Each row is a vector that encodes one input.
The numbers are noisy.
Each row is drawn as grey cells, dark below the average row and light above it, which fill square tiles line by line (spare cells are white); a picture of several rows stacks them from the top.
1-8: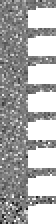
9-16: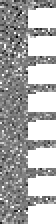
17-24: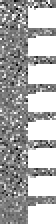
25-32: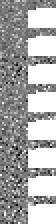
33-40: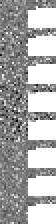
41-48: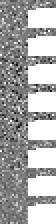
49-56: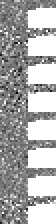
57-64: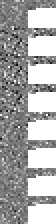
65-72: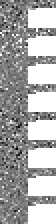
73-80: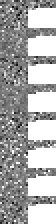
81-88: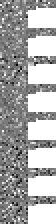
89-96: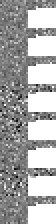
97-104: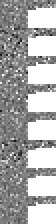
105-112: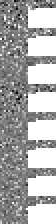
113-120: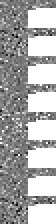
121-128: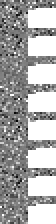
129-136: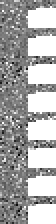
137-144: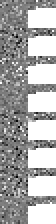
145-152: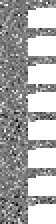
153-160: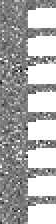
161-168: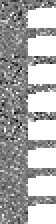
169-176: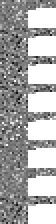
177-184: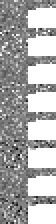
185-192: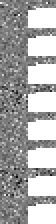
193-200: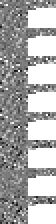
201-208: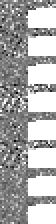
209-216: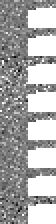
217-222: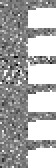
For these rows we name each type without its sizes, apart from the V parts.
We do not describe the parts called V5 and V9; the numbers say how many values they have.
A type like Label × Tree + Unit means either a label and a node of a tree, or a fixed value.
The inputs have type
List(Line) + V5 × V9.
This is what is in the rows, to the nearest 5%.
About 30% of them hold a value of V5 and a value of V9. The rest are lists of points on a line.
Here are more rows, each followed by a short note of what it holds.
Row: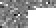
a list of one item
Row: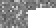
a list of three items
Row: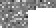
a list of three items
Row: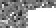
the empty list
